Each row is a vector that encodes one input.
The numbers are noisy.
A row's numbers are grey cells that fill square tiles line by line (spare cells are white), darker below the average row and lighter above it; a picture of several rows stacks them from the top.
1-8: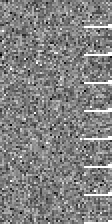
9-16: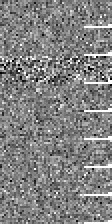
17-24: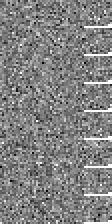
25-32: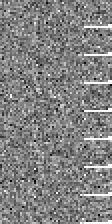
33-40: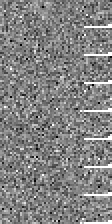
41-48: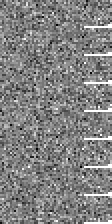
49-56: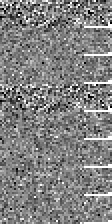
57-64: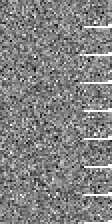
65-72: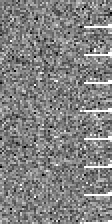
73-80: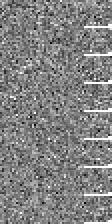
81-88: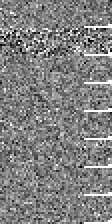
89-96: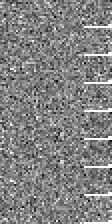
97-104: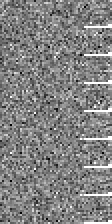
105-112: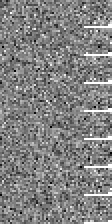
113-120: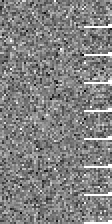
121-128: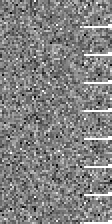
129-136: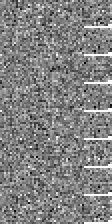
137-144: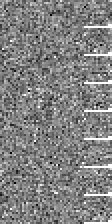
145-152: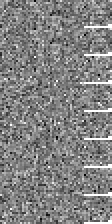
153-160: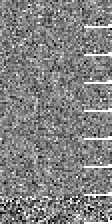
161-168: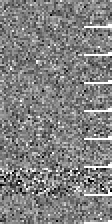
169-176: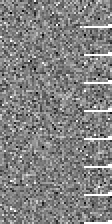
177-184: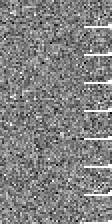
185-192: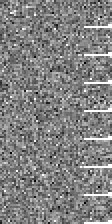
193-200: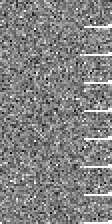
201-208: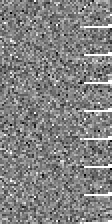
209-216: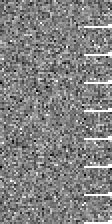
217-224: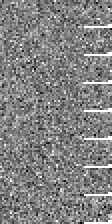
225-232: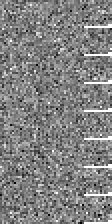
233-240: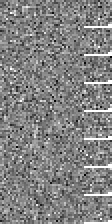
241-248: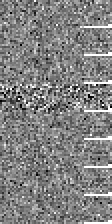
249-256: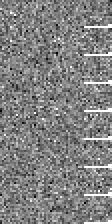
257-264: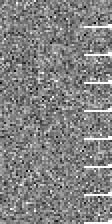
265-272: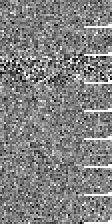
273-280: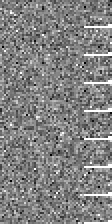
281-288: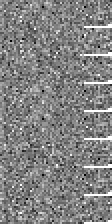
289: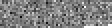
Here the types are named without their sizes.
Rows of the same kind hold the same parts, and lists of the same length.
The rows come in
3 kinds.
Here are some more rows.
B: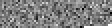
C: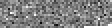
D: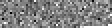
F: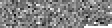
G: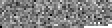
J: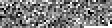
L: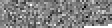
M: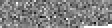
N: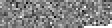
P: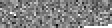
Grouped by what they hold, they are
B, C, L, M, P
D, F, G, N
J

